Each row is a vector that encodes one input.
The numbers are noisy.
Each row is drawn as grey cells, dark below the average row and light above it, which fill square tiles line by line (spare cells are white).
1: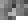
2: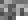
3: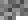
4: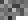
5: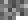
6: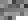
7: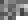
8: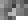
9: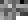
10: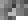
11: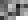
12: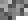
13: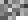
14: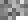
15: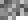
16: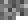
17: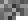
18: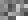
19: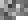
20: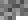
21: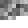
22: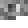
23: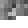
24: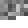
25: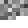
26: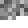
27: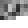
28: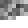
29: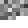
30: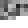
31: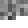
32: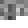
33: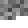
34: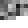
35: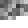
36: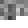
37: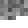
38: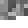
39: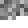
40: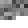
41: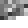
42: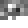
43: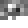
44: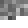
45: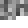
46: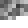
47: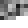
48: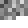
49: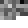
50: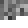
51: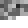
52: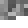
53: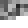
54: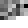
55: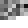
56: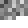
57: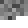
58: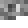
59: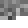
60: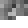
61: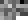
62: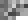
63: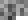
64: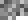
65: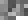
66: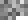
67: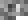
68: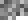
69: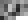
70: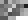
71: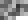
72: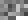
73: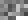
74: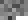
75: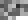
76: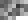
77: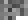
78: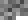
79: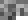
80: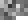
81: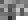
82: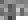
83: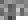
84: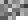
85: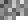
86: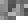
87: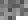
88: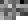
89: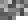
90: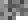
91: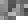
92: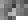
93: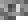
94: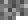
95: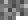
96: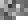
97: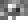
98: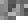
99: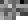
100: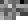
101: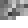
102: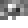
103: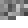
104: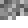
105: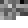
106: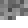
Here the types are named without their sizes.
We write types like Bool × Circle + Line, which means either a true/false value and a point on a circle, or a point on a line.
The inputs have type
Bool × List(Circle).
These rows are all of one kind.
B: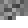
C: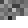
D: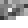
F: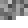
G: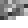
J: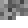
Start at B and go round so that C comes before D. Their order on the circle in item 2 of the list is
B, F, C, G, D, J.
